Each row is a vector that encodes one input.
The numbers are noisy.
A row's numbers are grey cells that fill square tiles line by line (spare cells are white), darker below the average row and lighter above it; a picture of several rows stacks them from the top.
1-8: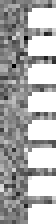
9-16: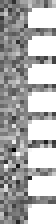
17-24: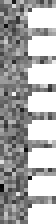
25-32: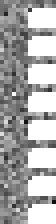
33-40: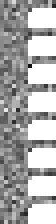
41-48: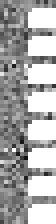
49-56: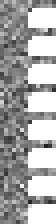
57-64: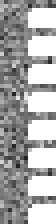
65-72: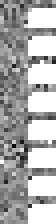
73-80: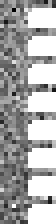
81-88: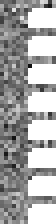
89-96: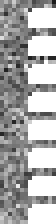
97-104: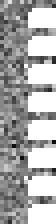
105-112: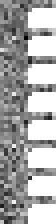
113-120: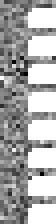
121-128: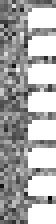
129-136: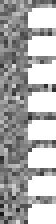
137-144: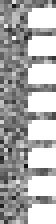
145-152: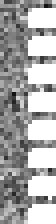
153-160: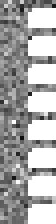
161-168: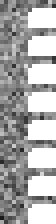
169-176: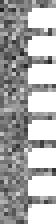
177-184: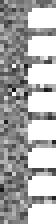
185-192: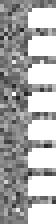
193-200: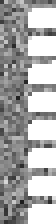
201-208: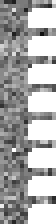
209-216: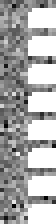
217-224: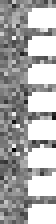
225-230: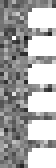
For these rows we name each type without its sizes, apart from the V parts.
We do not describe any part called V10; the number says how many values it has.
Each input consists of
either a fixed value, or a node of a tree, or a true/false value and a value of V10.
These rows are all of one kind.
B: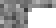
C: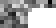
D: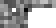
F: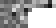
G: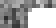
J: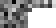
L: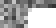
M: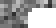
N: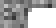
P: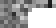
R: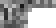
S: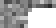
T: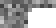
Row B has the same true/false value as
G, J, R and T.
